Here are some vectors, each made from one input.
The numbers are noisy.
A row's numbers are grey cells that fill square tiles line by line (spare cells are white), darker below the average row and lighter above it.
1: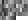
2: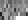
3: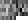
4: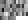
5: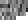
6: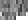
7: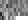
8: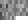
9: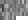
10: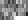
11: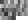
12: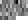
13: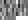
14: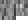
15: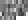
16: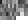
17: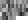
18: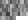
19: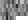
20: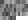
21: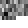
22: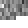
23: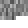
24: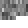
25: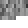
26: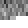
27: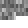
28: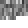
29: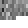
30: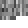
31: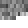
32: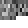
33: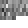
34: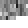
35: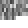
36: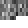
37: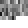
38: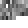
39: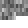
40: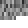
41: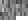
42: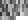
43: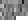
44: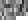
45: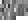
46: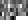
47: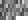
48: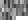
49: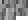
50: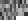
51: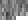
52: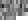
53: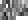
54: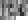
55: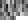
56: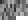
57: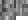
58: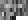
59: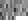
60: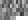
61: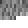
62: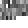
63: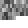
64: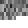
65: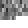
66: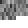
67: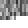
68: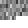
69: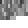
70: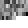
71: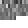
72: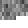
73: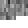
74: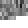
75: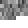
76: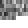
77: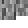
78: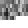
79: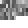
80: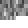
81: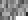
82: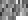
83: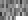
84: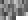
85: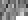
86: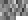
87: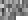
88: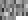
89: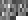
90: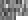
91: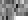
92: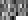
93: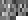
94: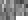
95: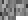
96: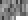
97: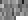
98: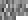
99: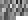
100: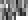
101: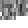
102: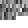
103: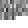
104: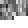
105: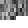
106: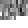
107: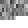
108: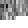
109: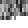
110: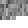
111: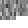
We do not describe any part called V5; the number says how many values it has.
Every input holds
a list of up to three items, each a true/false value and a value of V5.
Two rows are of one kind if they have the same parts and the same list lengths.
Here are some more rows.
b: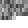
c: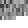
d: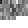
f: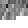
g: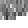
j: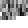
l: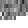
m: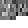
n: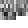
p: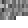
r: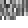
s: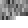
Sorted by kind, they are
b, j, s
c, f, g, l
d, n, p, r
m

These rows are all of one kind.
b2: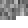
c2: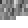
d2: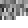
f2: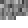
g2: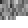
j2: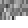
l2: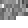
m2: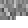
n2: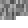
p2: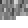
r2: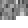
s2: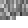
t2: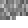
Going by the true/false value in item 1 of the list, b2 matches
f2, l2, n2 and r2.
